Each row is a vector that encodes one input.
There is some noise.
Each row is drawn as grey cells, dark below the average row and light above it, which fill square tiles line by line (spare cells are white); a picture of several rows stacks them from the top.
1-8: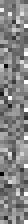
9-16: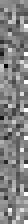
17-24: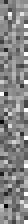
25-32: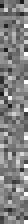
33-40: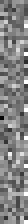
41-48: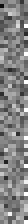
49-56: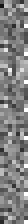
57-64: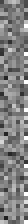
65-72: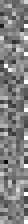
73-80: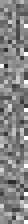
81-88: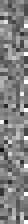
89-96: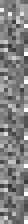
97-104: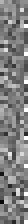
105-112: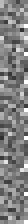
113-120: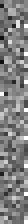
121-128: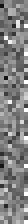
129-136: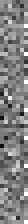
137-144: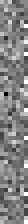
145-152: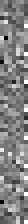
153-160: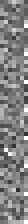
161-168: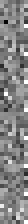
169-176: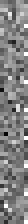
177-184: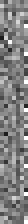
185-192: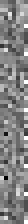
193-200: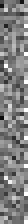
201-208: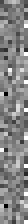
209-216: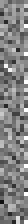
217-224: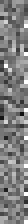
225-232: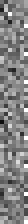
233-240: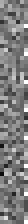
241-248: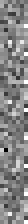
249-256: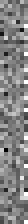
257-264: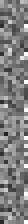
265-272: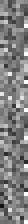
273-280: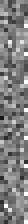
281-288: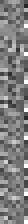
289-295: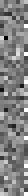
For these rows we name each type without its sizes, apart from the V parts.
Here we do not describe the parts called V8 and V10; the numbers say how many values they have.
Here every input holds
either a point on a line, or a node of a tree and a value of V8, or a true/false value and a value of V10.
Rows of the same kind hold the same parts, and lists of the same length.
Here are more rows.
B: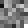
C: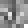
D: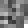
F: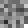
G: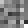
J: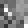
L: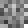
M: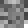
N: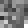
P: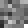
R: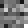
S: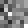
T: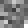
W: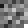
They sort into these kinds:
B, C, J, R, S, W
D, M, N, T
F, G, L, P

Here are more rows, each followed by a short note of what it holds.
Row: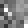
a true/false value and a value of V10
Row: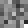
a node of a tree and a value of V8
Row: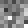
a true/false value and a value of V10
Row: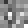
a true/false value and a value of V10
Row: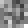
a node of a tree and a value of V8
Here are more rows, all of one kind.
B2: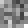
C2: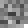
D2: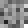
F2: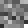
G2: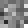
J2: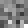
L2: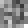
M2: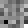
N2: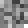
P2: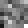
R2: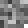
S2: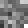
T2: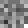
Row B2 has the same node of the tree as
L2 and N2.
